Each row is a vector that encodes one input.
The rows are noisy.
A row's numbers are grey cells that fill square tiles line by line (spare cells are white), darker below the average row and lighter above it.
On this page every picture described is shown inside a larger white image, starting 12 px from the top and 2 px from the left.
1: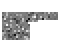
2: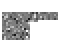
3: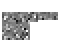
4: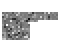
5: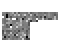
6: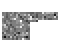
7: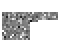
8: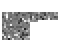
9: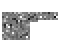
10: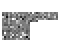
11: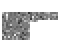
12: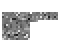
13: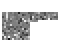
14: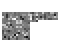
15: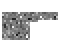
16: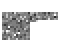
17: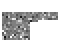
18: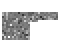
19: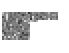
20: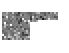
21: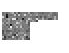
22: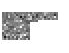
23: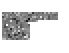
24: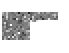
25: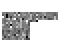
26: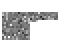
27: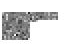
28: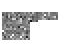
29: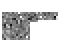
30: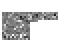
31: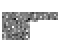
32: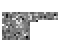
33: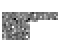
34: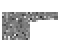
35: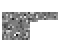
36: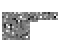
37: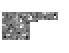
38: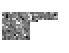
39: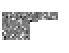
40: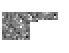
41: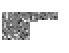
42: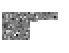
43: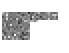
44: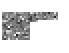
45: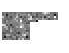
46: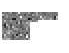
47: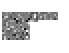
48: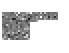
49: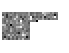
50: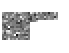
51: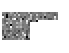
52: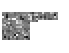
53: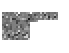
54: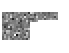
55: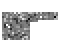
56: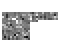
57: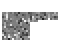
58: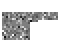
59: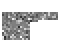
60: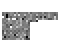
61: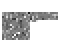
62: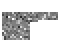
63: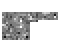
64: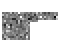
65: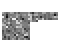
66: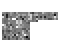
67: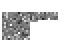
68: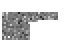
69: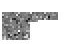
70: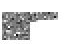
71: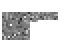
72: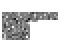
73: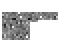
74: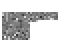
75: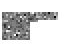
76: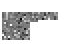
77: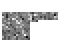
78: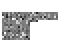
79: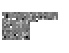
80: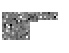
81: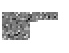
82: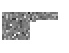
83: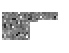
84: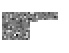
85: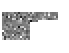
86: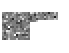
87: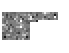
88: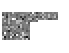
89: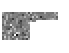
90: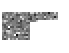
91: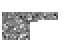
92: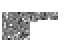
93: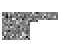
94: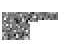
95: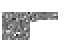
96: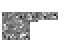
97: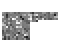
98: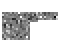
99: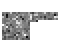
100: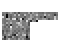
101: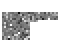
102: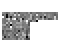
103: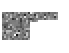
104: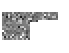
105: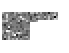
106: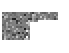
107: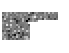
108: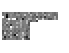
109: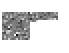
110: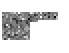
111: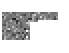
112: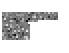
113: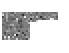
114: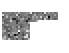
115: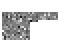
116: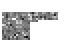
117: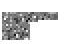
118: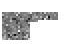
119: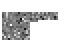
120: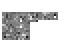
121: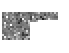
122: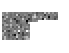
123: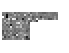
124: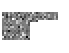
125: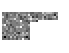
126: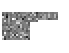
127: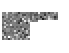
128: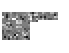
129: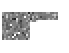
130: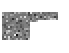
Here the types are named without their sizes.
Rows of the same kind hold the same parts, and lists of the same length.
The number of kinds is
3.
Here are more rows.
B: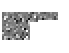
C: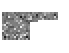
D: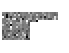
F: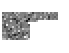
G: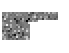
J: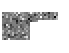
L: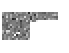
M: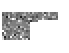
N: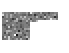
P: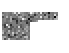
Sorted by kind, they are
B, F, G, J, P
C, D, M
L, N

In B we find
a point on each of two lines.
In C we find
a point on each of two circles.
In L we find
a label and a point on a line.
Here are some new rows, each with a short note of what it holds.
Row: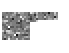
a label and a point on a line
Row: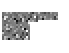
a point on each of two lines
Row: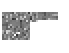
a label and a point on a line
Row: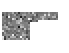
a point on each of two circles
